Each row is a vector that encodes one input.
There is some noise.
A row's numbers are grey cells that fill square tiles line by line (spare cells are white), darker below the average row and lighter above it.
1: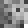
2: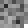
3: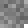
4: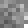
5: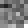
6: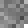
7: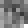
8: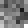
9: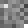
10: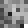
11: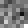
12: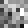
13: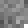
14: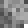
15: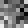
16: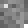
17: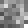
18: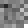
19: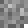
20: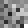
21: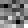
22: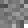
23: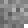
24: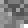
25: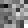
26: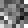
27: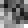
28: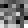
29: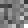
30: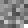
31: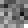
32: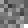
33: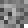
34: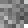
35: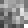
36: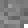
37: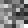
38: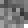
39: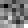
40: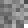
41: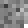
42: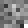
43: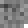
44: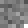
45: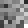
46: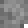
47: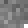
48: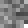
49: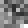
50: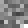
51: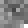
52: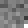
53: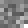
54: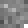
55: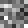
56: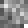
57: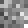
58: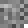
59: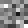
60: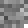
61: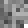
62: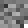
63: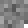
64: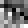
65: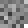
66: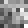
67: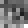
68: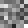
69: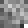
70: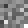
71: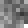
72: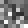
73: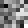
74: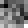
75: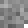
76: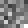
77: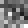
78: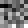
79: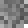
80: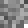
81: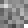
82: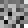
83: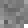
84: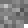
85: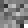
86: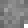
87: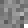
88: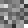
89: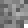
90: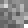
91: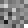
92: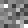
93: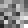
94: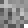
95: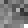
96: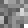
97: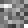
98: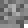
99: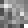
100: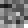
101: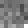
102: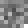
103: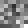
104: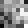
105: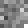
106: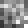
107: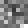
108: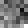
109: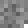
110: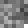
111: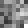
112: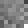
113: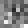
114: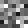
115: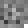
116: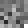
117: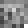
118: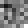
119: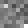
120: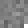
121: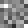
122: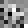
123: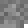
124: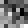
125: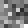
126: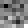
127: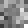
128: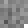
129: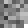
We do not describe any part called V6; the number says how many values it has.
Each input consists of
a list of up to two items, each a true/false value and a value of V6.
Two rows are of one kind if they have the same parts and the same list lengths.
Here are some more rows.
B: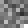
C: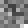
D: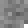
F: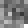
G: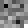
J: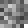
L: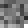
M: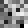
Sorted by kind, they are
B, J, L, M
C, D, F
G

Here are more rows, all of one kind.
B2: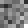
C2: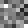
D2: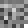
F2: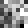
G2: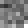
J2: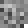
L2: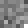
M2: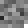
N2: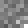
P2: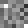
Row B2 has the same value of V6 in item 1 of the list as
D2 and N2.
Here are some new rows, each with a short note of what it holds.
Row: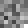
the empty list
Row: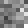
a list of one item
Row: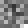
a list of one item
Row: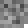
the empty list
